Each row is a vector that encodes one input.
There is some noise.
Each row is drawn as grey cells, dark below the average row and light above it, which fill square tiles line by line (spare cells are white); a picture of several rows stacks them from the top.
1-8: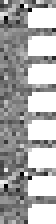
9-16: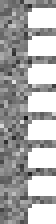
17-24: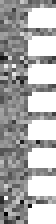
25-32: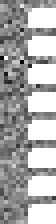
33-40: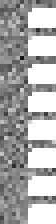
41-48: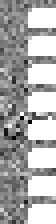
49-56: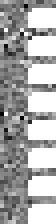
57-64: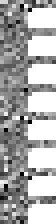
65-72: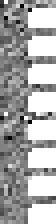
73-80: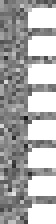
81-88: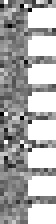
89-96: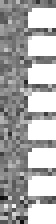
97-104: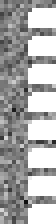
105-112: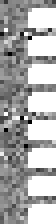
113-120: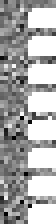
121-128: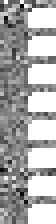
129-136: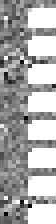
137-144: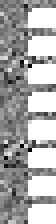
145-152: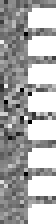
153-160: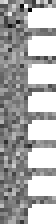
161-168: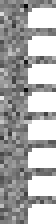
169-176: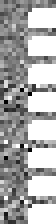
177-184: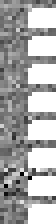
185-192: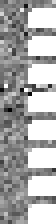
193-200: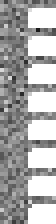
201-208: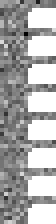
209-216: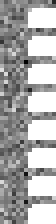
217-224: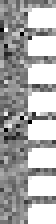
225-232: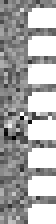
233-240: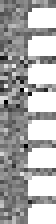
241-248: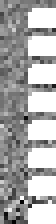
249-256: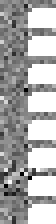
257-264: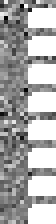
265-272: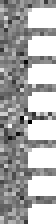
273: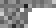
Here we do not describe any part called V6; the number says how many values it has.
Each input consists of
either a node of a 9-node tree, or a list of up to three items, each a true/false value and a value of V6.
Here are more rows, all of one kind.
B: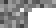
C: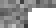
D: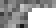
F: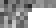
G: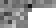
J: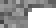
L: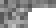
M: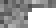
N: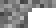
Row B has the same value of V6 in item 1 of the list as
D and N.
